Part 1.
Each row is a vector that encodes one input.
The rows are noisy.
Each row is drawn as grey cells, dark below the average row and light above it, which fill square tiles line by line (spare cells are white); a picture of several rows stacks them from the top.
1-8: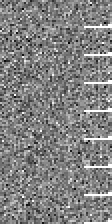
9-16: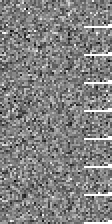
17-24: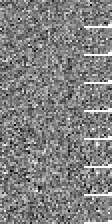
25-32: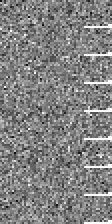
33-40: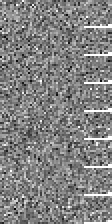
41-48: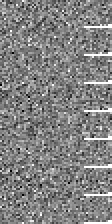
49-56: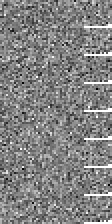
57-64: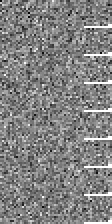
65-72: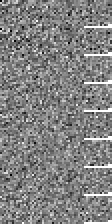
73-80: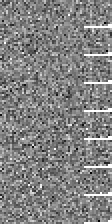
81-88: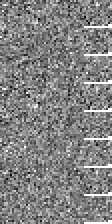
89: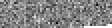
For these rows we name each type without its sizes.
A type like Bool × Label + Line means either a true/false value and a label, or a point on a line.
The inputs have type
Line × (Tree + Unit).
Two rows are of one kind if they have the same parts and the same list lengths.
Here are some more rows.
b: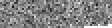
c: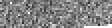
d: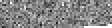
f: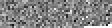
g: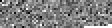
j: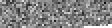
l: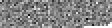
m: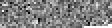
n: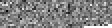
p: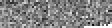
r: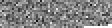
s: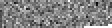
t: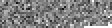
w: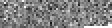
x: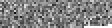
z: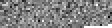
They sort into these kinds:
b, c, d, f, j, l, p, r, s, t, w, x
g, m, n, z

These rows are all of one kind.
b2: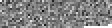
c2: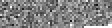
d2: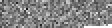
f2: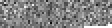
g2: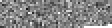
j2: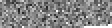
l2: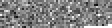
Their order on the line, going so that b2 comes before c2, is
j2, b2, d2, g2, f2, c2, l2.
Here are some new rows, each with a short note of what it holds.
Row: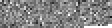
a point on a line and a node of a tree
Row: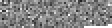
a point on a line and a node of a tree
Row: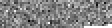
a point on a line and a node of a tree
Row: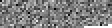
a point on a line
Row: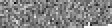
a point on a line and a node of a tree
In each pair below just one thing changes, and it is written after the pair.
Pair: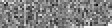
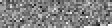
the place on the line
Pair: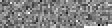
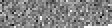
the node of the tree
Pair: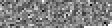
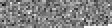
the place on the line
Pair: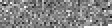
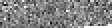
the place on the line
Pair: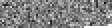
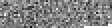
the node of the tree
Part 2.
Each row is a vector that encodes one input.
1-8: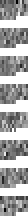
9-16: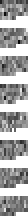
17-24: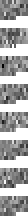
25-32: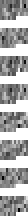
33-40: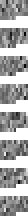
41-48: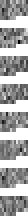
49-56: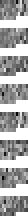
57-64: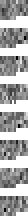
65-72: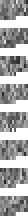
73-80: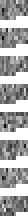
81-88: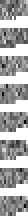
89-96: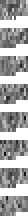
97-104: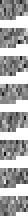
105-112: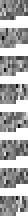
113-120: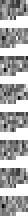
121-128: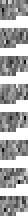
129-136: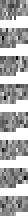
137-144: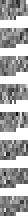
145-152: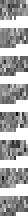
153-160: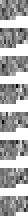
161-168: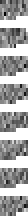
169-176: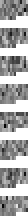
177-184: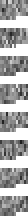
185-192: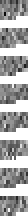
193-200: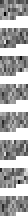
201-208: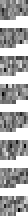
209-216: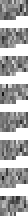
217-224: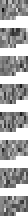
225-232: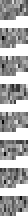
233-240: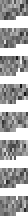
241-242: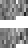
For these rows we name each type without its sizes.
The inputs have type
Circle + Line.
